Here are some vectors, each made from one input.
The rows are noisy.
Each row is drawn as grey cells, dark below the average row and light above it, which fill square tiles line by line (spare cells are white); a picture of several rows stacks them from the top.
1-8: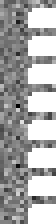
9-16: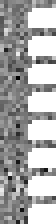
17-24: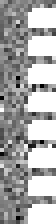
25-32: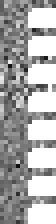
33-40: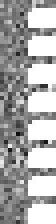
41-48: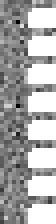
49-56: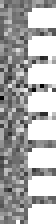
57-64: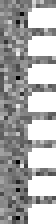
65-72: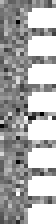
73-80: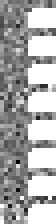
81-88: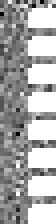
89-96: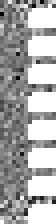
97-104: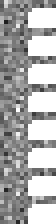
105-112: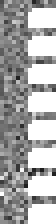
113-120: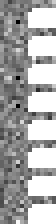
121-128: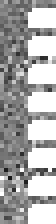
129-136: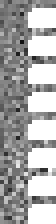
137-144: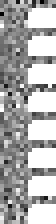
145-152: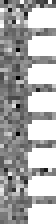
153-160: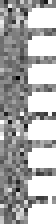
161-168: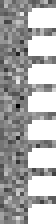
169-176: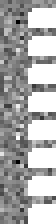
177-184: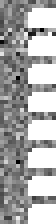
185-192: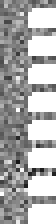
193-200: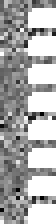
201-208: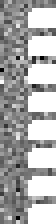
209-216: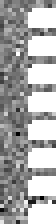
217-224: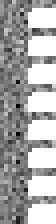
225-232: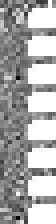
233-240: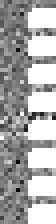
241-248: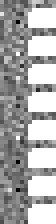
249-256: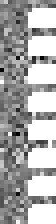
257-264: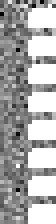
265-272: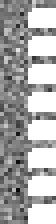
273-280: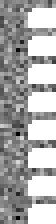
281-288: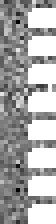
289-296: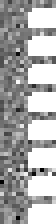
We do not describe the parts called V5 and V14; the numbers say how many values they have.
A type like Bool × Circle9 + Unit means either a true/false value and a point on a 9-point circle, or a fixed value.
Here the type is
Bool × Bool × Bool + ((Tree12 + Unit) × V5 + Unit) × V14.
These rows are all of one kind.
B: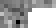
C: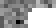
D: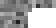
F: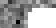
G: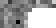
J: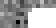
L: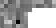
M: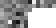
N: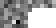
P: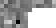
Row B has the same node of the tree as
F, G, L and P.
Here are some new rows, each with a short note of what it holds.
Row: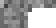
a value of V5 and a value of V14
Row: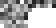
three true/false values
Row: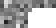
a value of V14
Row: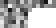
three true/false values
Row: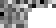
three true/false values
